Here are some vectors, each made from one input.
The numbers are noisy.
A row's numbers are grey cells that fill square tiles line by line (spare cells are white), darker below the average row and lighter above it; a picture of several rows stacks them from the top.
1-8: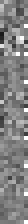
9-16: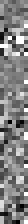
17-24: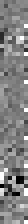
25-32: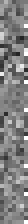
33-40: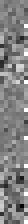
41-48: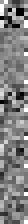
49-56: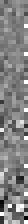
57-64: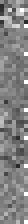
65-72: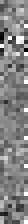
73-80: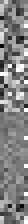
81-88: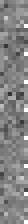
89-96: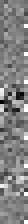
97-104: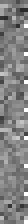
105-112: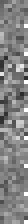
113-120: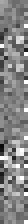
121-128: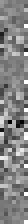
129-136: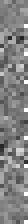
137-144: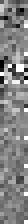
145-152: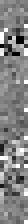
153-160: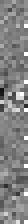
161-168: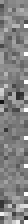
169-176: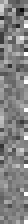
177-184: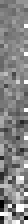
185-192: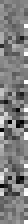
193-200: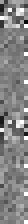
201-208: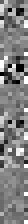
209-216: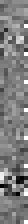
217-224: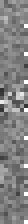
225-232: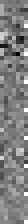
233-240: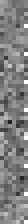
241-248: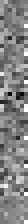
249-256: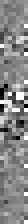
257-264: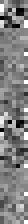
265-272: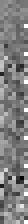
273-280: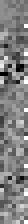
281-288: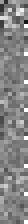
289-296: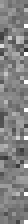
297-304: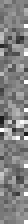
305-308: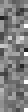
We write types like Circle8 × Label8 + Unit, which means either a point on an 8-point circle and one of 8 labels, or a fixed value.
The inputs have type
Bool × Bool × Bool × List2(Circle10 + Line6).
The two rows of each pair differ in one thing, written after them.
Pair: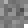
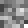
the place on the 6-point line in item 1 of the list
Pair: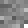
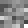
one of the three true/false values
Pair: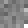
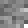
the place on the 6-point line in item 2 of the list
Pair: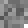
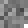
the place on the 6-point line in item 2 of the list
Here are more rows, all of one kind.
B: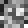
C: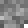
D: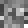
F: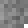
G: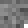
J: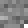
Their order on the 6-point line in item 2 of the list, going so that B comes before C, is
D, B, F, J, G, C.
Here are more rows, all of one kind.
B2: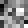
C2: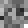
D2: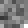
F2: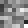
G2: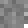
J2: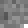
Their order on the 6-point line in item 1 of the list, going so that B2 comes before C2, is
B2, D2, J2, F2, C2, G2.
